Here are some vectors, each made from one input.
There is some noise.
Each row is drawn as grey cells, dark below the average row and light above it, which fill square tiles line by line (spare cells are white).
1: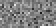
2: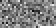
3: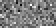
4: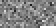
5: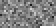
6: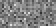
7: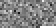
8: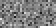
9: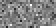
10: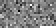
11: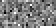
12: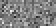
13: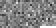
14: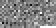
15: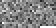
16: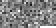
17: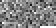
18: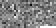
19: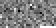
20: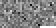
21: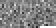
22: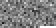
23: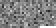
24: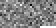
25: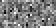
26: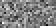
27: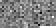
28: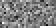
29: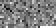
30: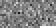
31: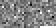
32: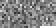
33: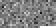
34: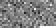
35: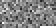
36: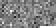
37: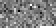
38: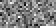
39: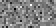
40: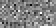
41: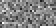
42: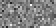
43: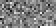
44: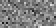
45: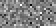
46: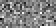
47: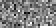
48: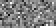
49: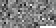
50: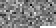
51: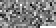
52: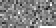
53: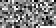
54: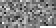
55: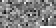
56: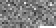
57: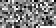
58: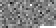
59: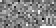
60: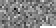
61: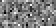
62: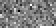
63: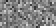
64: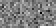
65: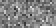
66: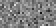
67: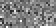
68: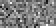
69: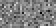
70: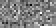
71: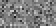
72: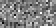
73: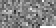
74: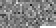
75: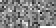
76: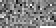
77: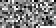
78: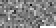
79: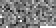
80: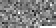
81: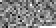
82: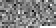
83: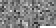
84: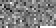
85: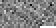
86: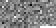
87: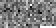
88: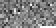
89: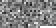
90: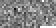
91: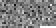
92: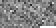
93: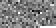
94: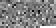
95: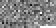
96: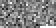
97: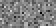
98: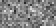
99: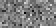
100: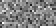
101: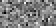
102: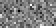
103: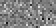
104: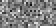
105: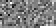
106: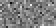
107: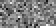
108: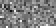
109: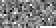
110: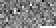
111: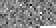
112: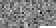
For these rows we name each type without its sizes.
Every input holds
a list of items, each a point on a line and a true/false value.
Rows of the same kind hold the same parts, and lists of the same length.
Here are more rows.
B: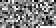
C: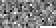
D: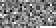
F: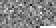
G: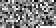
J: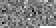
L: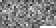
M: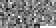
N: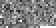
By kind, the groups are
B, G
C, D
F
J, L, M, N

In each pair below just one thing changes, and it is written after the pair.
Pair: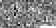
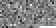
the true/false value in item 1 of the list
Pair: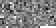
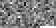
the place on the line in item 1 of the list
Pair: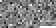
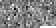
the true/false value in item 1 of the list
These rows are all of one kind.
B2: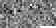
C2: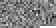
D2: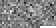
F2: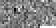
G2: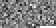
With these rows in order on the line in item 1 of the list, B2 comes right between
C2 and G2.
